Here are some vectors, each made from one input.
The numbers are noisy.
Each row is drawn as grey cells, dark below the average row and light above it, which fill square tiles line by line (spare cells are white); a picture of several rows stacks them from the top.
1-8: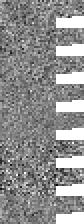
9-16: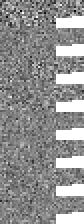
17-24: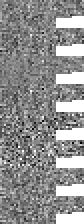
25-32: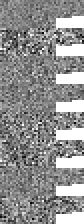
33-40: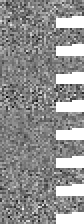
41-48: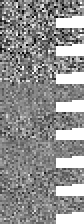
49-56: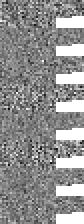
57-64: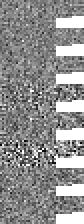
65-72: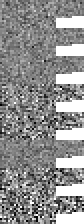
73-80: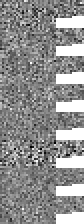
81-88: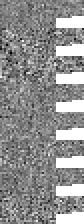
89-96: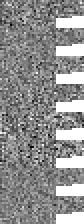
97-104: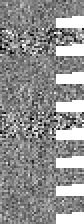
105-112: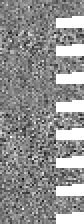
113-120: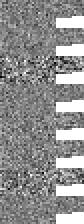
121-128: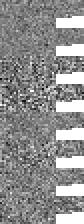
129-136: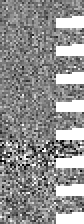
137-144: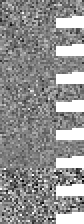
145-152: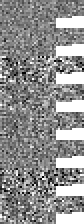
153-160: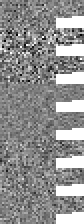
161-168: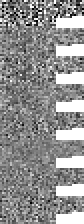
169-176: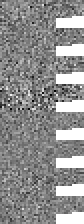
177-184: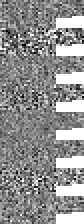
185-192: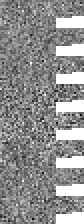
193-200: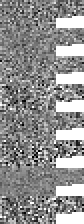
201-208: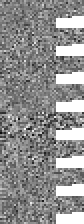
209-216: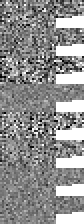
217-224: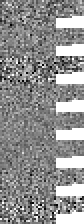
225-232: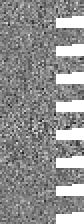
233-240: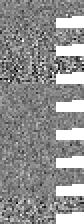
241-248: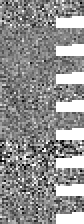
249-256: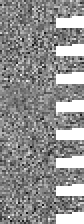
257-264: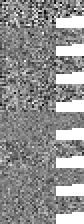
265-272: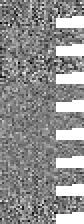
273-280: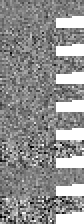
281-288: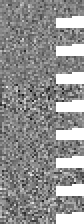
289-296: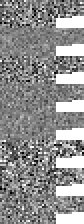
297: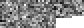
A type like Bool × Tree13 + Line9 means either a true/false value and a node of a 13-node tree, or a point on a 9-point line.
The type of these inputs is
Label7 × Line7 × Tree13.
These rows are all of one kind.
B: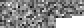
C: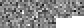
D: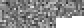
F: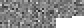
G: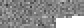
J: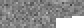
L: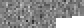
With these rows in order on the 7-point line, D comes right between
B and G.
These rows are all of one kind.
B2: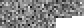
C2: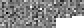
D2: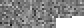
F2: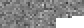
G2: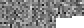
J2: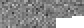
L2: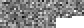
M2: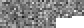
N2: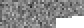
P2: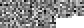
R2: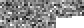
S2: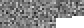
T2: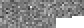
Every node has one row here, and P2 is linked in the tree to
C2, L2, M2 and R2.
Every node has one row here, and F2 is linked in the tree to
D2.
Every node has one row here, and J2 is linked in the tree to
D2.
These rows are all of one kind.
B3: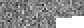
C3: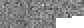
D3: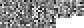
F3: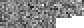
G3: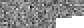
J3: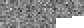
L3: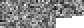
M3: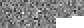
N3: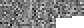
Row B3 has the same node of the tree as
C3, L3 and N3.
